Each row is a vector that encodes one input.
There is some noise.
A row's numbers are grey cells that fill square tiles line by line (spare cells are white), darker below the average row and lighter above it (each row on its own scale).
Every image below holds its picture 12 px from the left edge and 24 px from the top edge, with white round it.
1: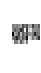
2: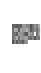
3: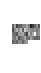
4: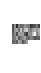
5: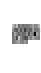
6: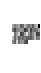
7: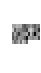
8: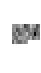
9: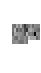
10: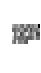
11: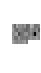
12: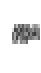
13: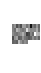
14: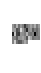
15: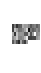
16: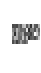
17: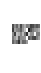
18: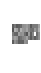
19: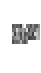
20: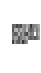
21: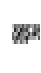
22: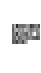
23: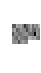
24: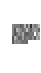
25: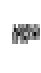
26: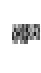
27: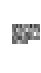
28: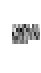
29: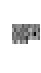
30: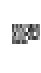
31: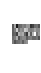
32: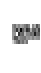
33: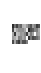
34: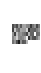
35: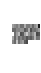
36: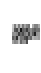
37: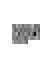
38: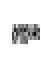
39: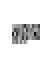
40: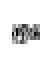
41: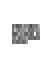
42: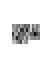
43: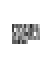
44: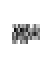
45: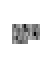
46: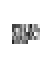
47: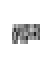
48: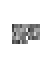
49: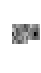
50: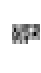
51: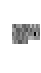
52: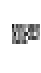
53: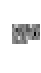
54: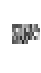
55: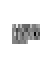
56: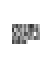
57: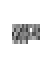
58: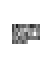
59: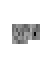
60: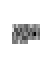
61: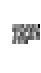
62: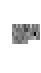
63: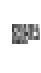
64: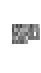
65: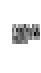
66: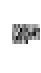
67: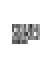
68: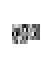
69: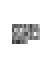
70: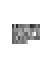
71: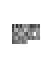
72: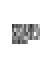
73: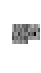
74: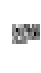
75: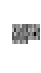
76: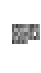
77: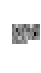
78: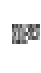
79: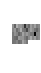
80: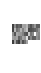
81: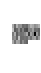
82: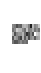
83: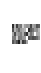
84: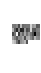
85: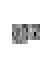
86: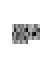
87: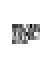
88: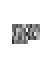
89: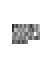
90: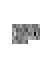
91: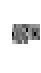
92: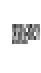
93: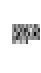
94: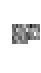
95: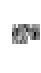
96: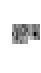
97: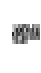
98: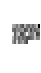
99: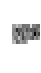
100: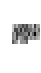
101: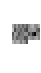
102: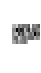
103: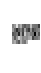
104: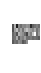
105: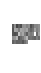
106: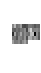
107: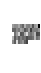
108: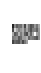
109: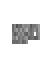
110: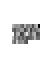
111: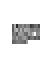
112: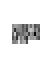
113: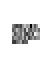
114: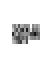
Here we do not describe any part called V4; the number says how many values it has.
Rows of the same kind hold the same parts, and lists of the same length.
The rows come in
3 kinds.
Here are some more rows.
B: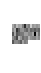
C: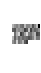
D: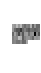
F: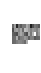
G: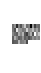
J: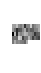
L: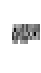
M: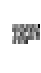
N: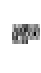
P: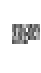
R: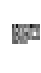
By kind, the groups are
B, D, J, L, N
C, M
F, G, P, R

